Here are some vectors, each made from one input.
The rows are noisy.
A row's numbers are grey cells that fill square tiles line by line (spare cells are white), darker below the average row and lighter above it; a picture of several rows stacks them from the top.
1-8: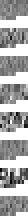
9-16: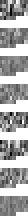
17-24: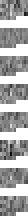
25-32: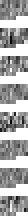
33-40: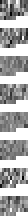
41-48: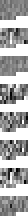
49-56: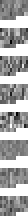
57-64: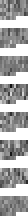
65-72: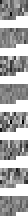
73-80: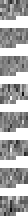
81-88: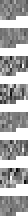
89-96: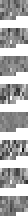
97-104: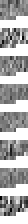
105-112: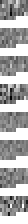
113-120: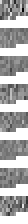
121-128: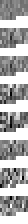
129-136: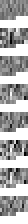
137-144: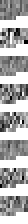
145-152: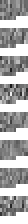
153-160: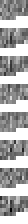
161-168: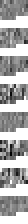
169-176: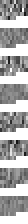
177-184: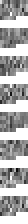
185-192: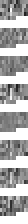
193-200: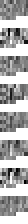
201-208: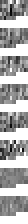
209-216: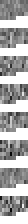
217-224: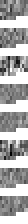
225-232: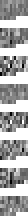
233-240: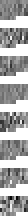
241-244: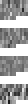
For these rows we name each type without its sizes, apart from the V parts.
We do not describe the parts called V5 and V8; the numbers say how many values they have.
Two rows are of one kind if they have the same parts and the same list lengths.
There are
3 kinds of row.
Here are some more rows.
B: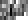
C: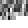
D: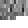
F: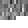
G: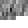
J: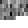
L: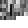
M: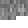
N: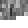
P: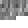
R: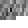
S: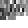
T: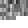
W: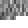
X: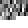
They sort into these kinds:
B, G, J, R, T, W
C, S
D, F, L, M, N, P, X

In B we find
a point on a circle and a value of V5.
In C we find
a fixed value.
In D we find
a point on a circle, a node of a tree, a true/false value and a value of V8.
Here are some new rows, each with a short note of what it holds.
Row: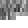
a fixed value
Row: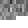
a point on a circle, a node of a tree, a true/false value and a value of V8
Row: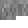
a point on a circle and a value of V5
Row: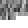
a fixed value
